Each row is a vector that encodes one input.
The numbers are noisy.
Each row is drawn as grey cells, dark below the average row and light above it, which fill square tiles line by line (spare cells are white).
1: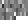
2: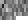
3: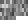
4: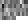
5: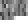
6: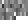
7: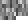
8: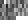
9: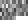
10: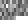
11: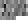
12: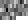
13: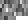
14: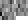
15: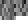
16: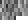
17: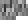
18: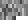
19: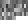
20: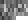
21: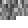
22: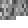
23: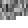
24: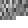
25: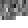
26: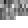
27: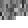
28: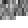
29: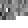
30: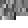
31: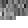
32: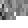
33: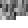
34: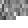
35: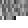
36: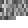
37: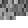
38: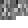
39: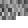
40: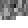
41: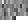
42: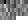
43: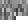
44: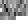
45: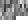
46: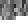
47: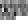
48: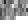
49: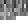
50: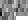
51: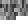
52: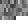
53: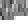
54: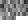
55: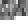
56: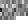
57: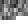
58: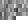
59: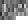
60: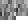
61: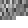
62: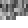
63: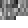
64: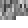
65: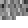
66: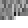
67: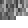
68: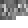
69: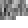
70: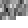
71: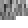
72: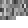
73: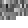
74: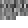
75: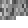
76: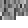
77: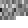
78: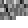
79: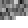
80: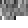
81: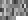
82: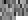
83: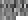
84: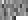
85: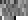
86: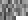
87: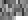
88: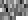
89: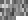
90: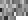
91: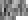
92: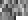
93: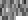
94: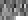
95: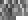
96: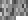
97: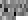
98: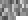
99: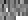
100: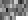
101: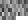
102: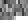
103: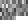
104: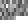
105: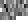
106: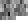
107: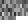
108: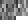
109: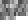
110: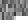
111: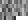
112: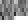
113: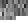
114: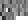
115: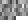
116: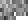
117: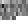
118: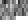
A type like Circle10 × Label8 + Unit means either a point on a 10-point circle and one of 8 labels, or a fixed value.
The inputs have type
(Bool × Bool × Bool × Bool × Bool + Unit) × Line11.
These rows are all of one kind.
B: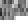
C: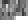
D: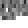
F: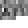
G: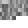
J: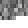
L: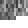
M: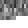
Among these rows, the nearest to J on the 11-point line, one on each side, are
D and M.
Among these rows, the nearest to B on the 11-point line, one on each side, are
F and G.
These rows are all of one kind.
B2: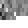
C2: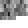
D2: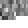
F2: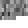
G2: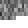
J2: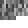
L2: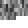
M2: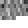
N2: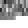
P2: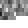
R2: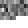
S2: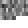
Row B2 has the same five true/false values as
G2 and P2.
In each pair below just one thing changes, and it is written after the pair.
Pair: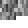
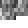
one of the five true/false values
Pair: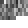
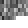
one of the five true/false values
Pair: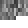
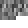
one of the five true/false values
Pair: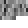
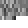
the place on the 11-point line
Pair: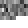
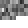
one of the five true/false values
